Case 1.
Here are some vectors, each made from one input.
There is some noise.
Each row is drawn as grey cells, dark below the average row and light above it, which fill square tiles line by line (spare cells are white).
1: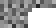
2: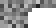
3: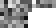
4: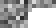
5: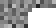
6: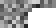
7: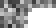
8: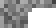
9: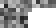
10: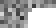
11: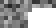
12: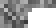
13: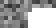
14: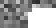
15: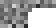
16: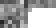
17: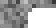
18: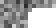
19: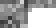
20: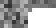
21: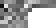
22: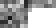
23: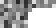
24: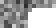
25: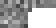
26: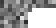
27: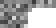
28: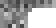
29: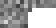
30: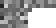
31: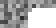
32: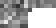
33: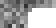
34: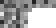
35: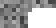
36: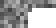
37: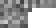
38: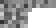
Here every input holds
a point on an 8-point line.
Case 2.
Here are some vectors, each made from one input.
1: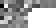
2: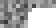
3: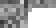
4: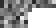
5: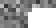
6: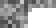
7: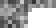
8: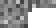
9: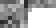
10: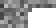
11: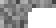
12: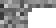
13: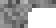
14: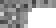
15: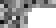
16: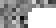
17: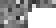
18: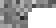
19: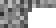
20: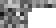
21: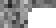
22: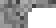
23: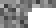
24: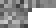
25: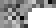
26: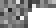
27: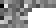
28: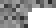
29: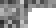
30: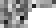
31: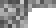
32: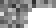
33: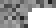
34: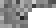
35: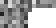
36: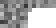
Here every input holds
a point on a 6-point line.
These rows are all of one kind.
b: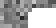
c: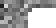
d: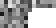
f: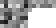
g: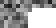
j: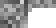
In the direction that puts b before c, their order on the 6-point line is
j, f, b, g, d, c.
